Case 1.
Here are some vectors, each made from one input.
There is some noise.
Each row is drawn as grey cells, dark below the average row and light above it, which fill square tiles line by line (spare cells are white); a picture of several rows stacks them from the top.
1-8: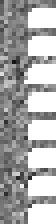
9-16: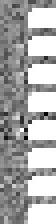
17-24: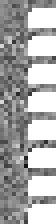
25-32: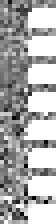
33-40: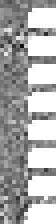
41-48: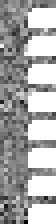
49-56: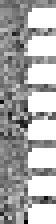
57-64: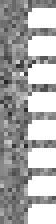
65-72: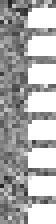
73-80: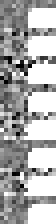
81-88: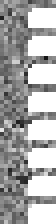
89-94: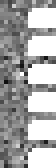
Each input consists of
either a fixed value, or a node of a 10-node tree, or three true/false values.
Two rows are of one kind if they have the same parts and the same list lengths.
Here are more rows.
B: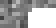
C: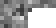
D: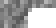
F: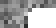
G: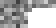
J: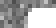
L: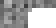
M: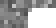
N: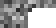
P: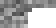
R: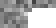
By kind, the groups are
B, D, J, M
C, F, G, N, P, R
L

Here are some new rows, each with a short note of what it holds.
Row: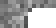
a node of a 10-node tree
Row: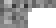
a fixed value
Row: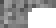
a fixed value
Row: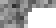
three true/false values
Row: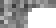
a fixed value
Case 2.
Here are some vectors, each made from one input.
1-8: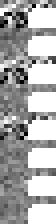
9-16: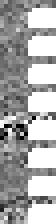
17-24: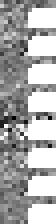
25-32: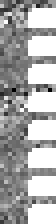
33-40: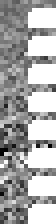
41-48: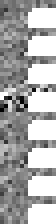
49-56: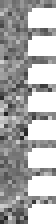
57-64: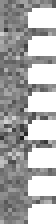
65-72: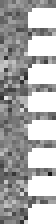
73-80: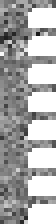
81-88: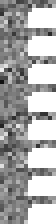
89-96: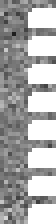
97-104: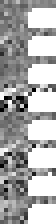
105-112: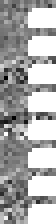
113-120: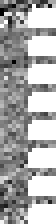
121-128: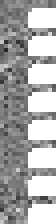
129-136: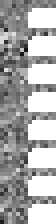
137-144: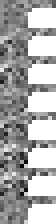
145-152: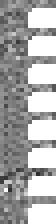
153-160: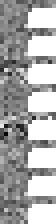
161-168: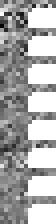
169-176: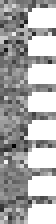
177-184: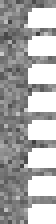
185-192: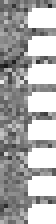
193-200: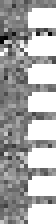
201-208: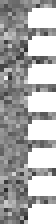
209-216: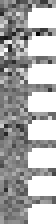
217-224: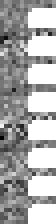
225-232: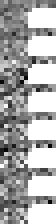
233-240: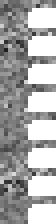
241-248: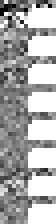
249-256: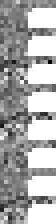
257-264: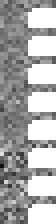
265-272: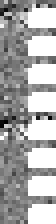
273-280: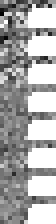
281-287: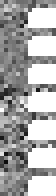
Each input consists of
either a point on a 5-point circle, or a node of an 11-node tree.
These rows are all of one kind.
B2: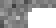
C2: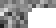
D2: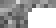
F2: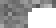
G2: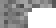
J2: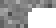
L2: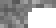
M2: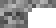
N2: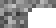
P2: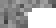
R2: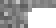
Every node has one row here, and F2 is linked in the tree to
G2 and L2.
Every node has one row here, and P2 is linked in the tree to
G2.
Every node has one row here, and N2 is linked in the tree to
M2.
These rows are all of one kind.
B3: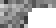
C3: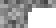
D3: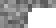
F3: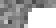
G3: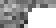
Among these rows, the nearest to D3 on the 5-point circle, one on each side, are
C3 and G3.
